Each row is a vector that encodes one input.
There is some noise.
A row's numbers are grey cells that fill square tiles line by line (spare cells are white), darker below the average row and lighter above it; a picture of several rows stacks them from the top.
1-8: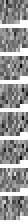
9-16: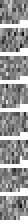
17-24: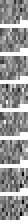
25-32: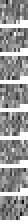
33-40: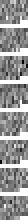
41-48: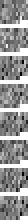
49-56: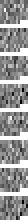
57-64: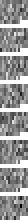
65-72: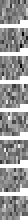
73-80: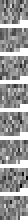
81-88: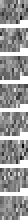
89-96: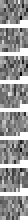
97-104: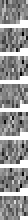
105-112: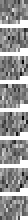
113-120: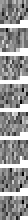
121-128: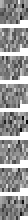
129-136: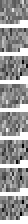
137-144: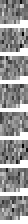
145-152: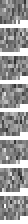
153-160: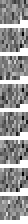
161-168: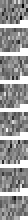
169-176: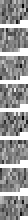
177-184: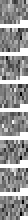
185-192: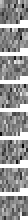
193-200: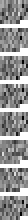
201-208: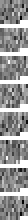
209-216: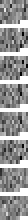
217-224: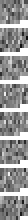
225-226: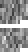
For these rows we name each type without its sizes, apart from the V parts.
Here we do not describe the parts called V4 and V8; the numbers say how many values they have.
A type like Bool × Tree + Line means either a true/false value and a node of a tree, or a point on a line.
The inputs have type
Bool × List(Label × V4) × V8.
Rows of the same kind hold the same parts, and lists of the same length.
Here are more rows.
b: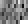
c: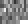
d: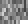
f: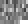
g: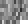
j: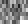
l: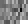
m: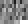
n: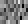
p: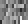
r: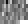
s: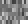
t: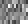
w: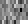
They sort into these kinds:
b, n
c, d, f, m, r, s
g, j, l, p, t, w

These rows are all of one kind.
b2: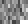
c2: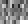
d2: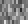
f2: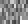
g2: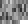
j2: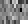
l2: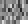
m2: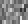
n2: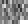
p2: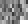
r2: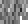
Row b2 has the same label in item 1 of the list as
n2, p2 and r2.
